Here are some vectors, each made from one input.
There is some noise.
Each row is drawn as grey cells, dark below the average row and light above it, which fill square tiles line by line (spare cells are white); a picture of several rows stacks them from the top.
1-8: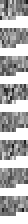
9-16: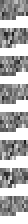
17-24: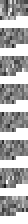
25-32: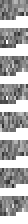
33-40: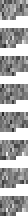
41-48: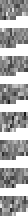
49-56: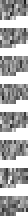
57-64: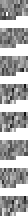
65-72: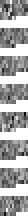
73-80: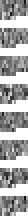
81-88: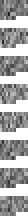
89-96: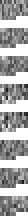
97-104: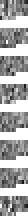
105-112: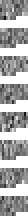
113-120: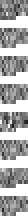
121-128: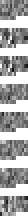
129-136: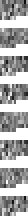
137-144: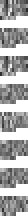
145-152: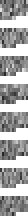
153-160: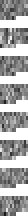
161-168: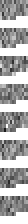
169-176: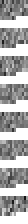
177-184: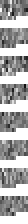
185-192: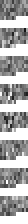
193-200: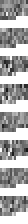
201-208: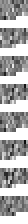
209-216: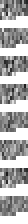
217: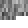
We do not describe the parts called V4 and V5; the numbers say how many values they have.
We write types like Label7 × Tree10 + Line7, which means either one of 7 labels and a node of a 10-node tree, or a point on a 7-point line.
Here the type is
Line8 + (Tree10 + V4) × V5.
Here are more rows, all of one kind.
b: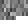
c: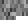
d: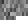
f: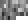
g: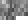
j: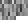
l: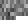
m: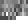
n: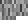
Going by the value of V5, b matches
c, d and l.
